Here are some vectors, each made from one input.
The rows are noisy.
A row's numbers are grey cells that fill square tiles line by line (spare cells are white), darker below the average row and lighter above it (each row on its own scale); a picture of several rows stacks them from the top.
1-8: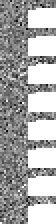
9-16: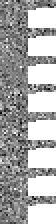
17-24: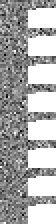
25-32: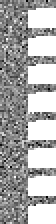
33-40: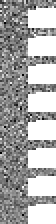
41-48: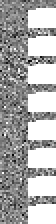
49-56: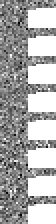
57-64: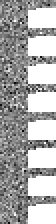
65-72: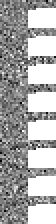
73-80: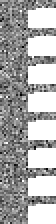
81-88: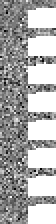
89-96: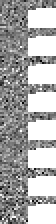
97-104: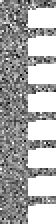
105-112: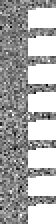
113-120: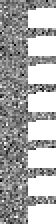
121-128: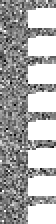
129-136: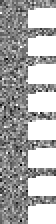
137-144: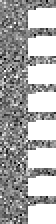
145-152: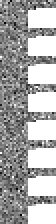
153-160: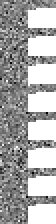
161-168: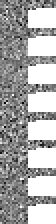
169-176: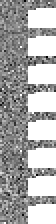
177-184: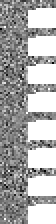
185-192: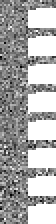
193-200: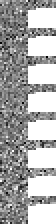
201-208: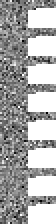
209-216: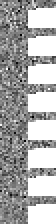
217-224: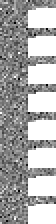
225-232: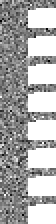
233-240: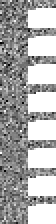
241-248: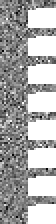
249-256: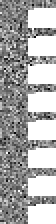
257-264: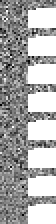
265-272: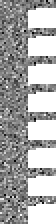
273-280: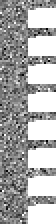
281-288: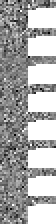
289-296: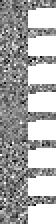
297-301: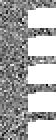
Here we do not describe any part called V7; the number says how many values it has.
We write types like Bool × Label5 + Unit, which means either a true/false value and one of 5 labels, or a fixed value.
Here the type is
((Bool × Bool × Bool + Unit) × Label10 + Circle11) × Line8 × V7 × V7.
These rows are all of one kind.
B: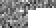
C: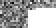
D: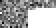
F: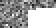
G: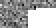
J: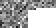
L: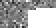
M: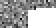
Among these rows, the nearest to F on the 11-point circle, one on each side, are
D and J.
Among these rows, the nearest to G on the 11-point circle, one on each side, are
J and L.
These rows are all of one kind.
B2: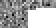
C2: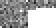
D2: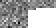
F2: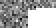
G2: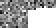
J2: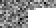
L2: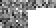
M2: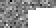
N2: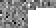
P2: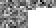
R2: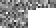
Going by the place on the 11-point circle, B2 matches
G2, L2 and P2.
